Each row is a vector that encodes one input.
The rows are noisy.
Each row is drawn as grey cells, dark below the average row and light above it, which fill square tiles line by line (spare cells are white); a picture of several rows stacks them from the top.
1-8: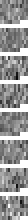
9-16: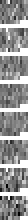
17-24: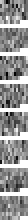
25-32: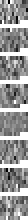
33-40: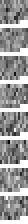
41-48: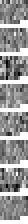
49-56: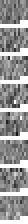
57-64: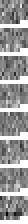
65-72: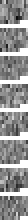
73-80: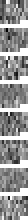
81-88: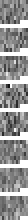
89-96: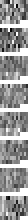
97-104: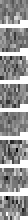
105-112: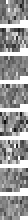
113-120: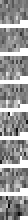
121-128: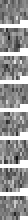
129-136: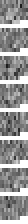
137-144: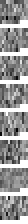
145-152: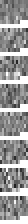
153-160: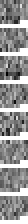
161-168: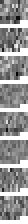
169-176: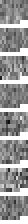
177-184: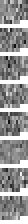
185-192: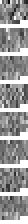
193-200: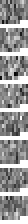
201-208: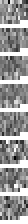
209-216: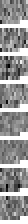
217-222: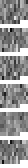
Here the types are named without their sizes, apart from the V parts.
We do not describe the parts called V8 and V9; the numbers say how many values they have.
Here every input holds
a point on a line, together with either a label, or a value of V8 and a value of V9.
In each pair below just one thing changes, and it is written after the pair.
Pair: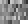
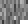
the value of V8
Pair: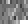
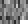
the place on the line
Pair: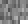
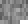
the value of V9
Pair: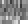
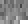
the place on the line
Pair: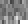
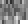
the value of V9
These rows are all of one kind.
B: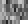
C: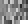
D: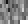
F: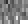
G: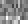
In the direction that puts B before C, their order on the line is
B, C, D, F, G.
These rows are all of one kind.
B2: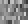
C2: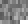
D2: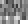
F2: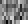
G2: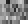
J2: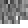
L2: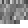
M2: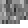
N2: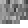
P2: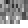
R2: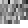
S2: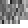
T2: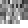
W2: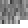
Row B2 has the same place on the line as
G2, M2, N2 and R2.
